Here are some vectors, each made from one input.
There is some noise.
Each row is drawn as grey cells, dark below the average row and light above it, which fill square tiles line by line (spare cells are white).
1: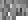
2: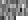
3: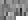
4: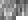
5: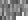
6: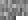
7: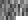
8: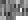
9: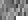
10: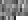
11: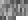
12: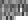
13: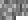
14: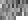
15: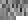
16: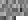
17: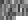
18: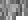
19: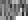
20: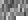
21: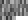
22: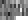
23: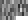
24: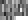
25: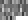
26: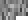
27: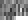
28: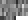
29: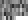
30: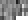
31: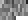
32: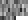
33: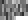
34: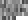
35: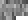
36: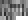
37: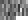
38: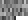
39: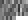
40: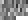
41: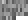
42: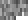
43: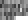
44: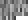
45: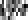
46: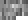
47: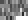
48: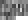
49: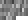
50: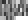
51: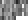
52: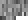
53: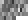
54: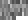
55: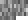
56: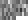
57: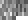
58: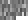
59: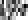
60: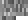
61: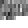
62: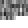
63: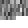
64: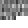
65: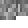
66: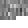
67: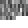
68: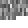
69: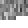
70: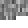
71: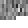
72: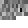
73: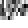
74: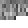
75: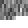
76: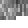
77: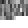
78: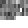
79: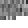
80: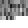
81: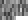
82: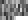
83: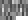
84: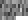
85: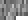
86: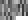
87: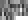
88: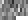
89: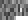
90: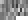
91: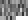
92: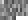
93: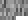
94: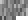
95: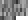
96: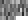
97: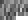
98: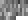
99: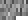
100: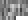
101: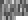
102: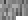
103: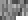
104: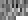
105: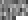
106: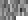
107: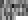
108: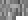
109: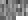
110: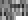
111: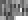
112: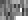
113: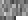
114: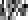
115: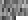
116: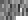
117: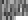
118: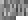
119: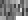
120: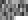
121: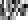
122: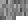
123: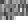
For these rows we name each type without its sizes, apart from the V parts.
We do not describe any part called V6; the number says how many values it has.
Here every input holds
a list of items, each a true/false value and a value of V6.
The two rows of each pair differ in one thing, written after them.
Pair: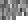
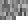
the true/false value in item 2 of the list
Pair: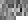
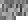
the true/false value in item 1 of the list
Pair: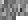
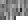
the value of V6 in item 2 of the list
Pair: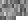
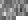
the true/false value in item 1 of the list
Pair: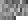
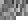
the true/false value in item 2 of the list
